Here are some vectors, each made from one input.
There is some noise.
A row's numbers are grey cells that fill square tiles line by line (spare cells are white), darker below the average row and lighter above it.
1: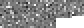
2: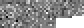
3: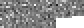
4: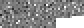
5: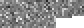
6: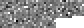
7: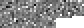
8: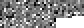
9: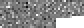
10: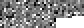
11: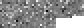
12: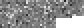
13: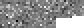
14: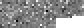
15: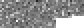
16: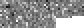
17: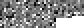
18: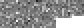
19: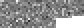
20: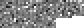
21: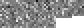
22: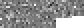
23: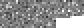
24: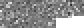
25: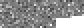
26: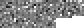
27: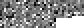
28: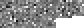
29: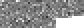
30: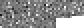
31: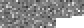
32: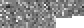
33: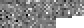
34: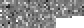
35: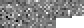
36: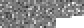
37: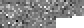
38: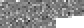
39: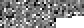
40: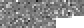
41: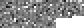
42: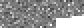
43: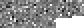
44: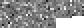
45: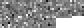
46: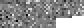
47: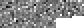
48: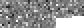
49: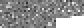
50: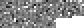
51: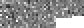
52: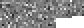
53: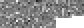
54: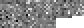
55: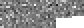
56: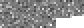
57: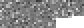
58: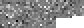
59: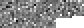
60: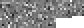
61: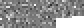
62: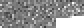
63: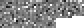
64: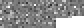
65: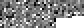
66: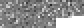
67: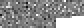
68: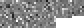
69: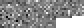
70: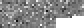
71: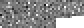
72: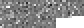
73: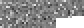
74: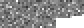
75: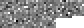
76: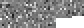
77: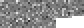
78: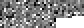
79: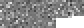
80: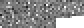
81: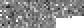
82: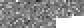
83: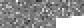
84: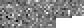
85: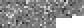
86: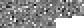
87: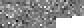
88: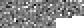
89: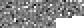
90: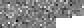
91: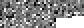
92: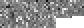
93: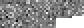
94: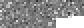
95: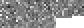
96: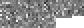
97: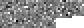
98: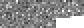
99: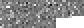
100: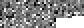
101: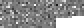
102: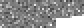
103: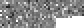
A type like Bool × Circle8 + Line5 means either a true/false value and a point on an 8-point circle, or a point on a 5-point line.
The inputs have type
List2(Line11).
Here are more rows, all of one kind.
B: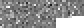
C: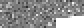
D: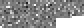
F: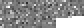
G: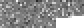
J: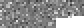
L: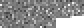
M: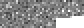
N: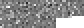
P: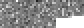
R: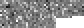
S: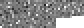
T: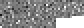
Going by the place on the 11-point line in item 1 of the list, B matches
G, N and P.
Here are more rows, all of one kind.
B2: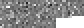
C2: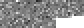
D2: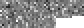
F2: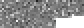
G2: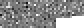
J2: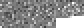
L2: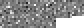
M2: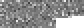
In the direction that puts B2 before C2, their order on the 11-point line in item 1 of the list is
J2, G2, L2, B2, C2, F2, M2, D2.
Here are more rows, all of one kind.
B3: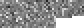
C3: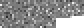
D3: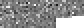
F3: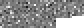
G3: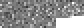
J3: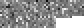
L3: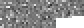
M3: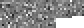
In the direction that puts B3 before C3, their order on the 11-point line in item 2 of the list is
B3, J3, C3, G3, L3, F3, M3, D3.
